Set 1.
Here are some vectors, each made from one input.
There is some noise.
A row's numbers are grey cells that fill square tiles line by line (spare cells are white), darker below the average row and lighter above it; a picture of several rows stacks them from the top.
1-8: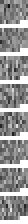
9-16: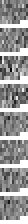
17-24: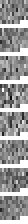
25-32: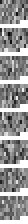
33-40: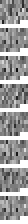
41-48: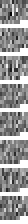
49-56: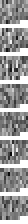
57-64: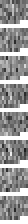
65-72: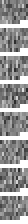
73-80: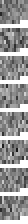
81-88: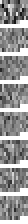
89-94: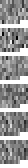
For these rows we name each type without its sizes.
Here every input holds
a label.
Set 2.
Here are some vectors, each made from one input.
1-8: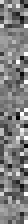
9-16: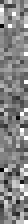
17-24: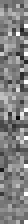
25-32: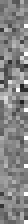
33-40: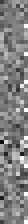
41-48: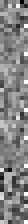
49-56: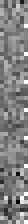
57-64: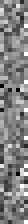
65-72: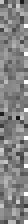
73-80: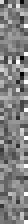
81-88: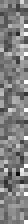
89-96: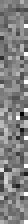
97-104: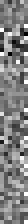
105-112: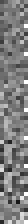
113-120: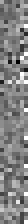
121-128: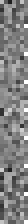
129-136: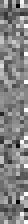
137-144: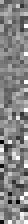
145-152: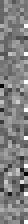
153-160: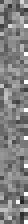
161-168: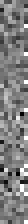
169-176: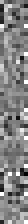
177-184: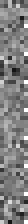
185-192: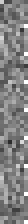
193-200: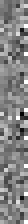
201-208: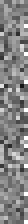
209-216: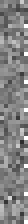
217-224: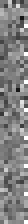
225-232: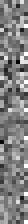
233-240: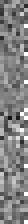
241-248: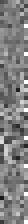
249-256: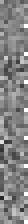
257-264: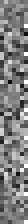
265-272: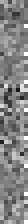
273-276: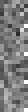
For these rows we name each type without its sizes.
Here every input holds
a label.
